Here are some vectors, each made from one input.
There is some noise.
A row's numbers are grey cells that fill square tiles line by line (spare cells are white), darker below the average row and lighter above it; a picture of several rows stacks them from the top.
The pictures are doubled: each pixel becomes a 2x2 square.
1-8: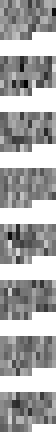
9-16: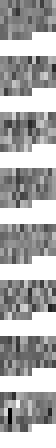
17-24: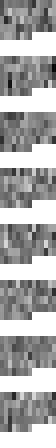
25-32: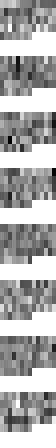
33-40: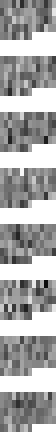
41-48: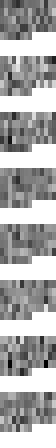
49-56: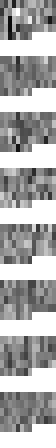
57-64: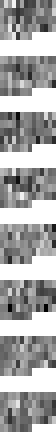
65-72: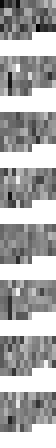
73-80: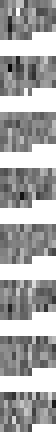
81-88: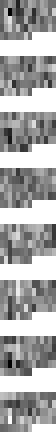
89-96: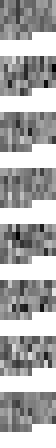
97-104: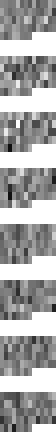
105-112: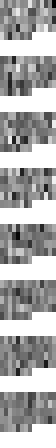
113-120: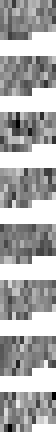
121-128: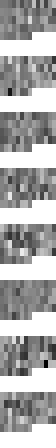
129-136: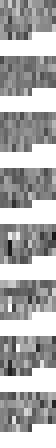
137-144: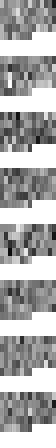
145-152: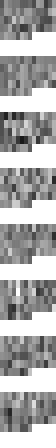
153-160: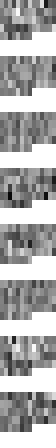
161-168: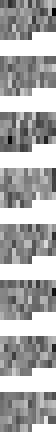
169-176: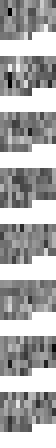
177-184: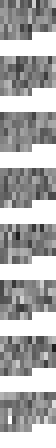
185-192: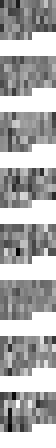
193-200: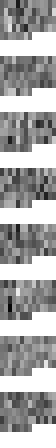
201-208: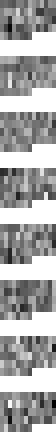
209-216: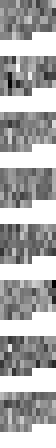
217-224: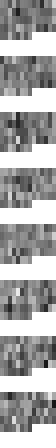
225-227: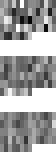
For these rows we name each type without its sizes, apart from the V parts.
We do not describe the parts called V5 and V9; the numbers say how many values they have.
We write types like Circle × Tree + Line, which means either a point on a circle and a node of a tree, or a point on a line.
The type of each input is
(Circle + Unit) × Tree + Line + V5 × V9.
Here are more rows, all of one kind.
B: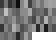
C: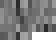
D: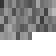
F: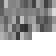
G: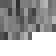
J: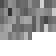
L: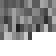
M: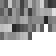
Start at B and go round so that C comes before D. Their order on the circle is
B, C, G, L, M, J, D, F.
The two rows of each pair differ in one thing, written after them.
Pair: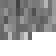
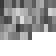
the place on the circle
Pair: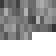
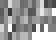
the node of the tree
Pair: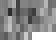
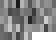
the place on the circle
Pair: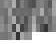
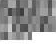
the place on the circle
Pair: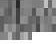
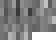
the node of the tree
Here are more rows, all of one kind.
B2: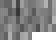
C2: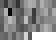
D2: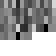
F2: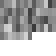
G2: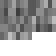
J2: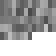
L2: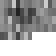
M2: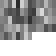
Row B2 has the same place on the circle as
G2 and L2.
